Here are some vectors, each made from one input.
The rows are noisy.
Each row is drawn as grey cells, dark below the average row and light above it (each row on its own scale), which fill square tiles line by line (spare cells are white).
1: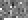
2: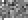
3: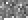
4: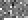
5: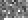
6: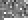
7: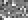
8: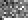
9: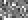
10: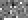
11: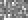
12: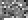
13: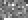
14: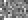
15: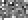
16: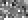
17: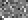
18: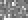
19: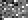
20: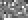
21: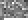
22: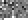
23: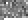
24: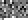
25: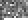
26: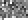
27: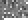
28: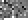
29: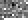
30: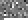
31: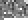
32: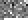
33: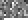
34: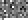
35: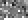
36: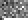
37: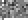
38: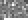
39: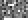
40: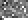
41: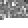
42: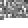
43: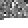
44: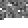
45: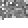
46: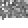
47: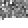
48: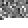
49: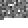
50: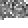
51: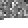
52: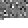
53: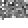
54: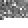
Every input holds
a list of up to two points on a 5-point line.
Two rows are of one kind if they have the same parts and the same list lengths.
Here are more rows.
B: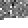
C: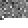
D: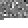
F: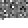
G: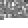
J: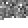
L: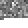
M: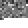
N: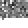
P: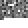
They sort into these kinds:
B, C, G, M, P
D, F, L, N
J

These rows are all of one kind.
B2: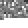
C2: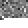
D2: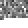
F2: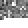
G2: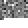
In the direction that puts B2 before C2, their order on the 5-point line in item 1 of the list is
G2, B2, C2, F2, D2.
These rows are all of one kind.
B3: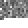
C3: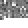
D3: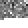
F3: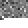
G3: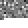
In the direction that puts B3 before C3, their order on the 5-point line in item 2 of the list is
G3, F3, B3, C3, D3.
